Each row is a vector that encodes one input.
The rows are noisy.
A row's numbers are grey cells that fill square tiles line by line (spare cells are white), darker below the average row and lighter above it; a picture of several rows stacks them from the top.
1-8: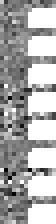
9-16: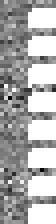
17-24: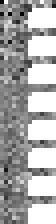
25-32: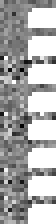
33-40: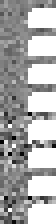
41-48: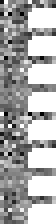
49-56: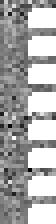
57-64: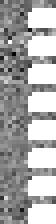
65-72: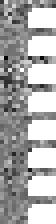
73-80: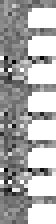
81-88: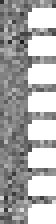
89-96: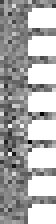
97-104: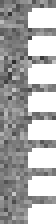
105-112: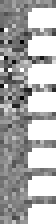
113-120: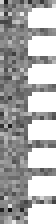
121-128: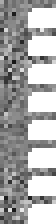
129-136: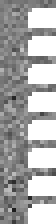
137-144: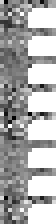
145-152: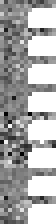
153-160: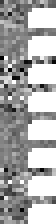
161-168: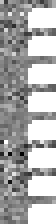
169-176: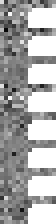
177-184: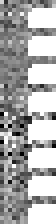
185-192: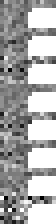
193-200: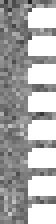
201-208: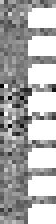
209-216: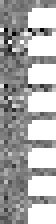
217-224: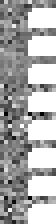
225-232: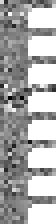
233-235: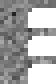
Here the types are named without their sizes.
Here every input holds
a label, together with either a fixed value, or four true/false values.
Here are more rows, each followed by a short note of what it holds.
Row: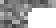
a label and four true/false values
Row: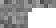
a label and four true/false values
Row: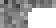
a label and four true/false values
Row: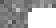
a label
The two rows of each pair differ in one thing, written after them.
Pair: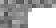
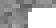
one of the four true/false values
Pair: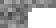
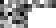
the label
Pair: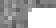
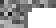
the label
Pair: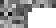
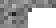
the label
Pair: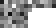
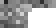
one of the four true/false values
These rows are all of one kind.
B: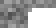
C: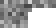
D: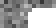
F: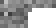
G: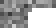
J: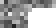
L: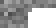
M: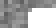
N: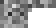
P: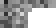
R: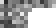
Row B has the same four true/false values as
M, P and R.
